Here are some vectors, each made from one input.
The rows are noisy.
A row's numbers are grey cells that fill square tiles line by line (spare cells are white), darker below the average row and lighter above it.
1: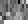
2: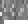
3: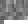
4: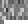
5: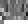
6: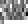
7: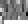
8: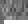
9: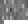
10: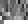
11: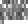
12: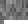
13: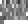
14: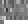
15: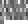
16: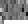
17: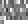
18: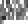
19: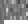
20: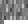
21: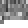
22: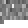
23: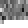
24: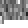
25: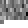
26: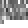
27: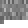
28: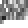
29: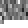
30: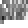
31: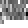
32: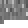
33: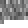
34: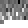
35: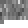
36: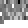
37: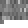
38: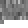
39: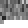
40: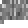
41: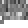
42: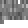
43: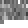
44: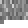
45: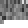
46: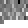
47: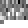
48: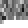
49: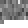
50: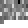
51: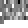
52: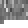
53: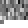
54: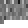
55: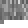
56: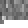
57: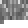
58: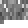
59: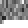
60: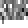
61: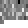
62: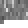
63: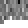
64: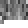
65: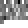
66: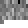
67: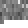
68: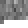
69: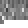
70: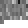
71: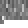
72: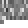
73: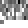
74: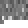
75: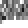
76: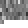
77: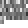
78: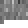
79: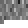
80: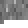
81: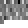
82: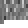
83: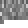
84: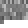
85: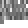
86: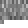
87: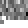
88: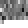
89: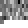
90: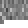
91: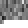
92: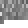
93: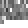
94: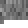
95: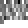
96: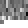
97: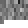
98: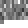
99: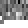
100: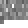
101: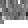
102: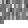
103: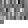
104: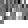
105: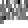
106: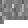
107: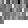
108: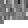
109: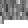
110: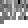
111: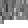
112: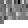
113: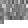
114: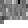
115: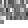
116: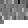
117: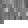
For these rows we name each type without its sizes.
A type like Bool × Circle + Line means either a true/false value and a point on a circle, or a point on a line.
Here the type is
(Bool × Bool × Bool × Bool + Unit) × Line.
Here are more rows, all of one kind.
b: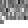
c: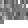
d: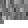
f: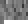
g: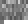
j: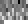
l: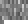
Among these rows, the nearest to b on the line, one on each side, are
g and l.
